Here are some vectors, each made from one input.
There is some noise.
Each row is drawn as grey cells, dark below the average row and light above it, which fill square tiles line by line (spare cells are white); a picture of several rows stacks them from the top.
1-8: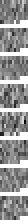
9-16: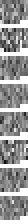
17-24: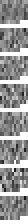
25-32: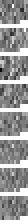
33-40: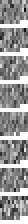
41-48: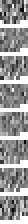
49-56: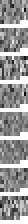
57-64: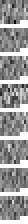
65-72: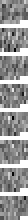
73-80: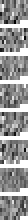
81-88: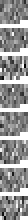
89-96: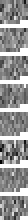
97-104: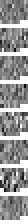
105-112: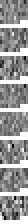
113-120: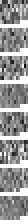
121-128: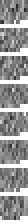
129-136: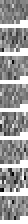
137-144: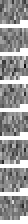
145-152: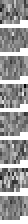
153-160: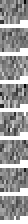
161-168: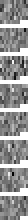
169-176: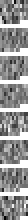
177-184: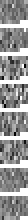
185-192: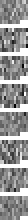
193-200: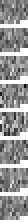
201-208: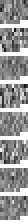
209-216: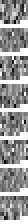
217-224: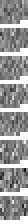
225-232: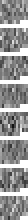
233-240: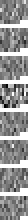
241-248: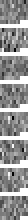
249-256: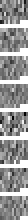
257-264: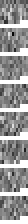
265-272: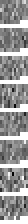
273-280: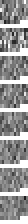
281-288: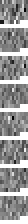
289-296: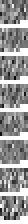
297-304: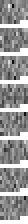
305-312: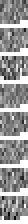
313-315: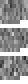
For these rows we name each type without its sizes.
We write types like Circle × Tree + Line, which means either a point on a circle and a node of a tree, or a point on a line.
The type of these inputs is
Bool × Bool × Bool × List(Line) + Label.
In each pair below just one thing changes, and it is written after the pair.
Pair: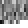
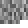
one of the three true/false values
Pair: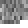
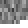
one of the three true/false values
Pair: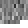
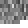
one of the three true/false values
